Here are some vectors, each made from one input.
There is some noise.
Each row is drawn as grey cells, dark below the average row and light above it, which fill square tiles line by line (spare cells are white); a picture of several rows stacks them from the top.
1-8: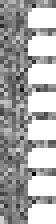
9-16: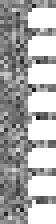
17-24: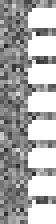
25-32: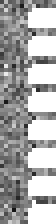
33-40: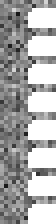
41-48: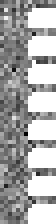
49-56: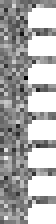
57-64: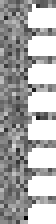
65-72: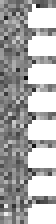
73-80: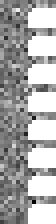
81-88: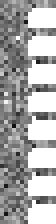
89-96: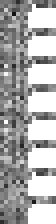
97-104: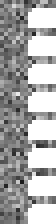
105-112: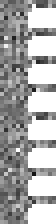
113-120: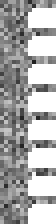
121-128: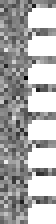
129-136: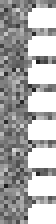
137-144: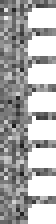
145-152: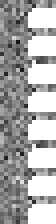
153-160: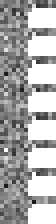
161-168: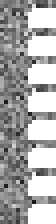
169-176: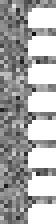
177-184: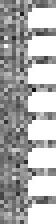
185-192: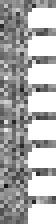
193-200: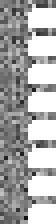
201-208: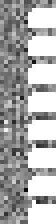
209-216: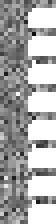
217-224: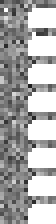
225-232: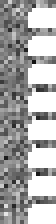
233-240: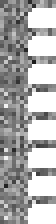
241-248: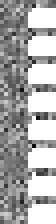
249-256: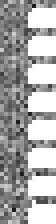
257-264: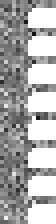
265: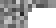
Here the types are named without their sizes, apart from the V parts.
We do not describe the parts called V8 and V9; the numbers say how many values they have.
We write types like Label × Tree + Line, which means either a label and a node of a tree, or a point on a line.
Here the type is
Bool × V8 + Label × V9.
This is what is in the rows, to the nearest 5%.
About 55% of them hold a label and a value of V9. The rest hold a true/false value and a value of V8.
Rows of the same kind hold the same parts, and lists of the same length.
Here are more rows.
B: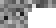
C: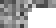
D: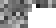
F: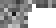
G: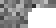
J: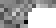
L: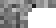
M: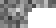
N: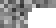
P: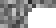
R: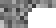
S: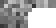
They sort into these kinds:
B, C, D, F, N
G, J, L, M, P, R, S

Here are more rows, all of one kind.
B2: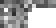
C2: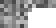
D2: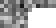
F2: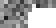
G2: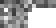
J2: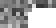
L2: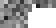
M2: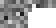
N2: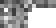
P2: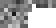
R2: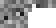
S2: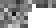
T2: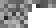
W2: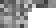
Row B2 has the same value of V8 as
G2, N2, P2 and S2.
